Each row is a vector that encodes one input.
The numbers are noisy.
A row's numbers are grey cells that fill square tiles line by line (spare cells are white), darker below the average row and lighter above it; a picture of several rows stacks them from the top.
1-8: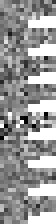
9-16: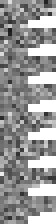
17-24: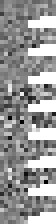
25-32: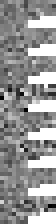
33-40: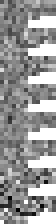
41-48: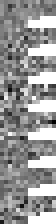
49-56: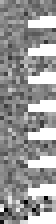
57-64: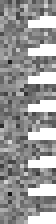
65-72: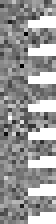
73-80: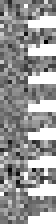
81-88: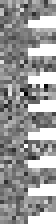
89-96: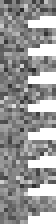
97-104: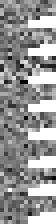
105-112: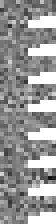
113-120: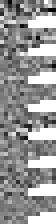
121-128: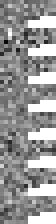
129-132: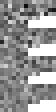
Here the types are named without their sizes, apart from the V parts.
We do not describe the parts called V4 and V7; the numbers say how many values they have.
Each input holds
a point on a circle, a true/false value, a value of V4 and a value of V7.
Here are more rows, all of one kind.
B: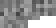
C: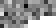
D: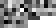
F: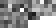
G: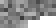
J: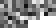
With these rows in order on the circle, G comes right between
B and C.
